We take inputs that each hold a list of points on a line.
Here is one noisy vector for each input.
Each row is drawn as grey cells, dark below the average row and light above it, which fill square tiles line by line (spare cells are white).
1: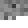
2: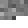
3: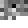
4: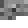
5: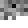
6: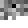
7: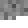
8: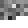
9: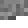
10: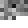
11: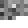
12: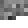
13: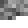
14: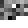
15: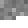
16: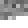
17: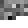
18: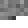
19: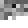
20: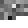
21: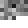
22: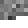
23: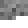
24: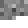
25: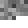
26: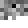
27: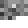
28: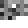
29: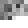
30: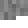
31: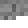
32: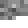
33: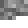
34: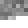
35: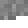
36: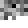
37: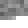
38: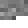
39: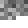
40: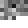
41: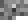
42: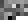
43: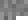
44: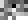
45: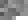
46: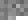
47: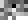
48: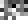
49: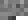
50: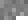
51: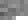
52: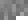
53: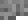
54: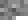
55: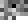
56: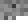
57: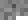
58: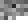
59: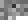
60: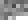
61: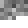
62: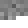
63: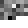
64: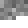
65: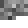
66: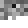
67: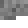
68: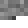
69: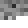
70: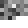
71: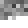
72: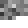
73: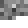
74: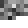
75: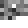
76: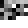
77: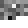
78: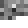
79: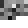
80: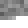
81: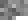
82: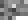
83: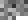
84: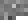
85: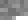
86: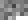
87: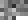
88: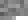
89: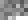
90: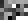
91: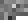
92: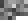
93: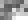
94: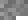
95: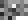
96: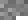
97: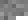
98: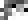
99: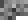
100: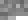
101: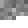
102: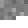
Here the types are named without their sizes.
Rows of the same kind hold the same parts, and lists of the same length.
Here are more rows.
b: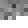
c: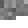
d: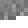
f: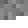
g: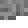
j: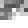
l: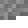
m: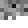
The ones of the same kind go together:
b, c, f, m
d, g, l
j

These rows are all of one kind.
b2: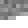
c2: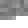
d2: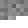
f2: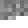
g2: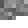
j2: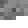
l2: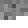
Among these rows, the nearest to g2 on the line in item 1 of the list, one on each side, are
d2 and l2.
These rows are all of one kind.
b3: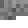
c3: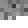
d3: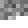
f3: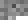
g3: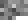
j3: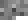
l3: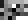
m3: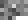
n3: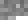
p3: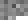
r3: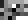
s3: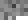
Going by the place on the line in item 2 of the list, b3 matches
d3 and l3.
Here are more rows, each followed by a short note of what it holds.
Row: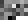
a list of one item
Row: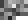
a list of two items
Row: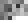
the empty list
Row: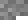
a list of one item
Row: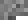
a list of one item
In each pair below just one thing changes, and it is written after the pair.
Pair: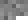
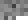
the place on the line in item 1 of the list
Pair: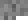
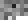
the place on the line in item 1 of the list
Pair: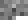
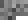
the place on the line in item 1 of the list
